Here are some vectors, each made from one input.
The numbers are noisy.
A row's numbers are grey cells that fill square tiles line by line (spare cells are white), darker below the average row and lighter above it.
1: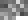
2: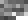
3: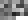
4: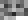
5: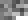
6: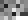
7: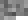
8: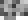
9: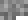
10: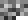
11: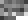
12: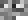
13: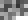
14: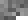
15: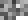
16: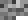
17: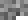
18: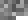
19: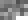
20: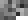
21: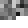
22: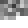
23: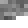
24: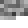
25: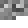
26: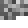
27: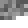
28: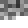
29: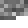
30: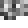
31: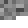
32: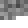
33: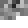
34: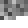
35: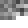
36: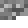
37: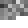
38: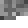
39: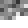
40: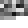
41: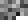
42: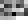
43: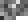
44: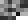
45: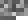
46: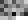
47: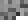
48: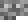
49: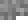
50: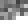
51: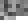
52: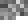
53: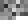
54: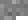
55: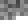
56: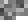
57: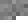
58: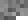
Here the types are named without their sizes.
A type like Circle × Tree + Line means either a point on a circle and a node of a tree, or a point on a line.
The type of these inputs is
Line.
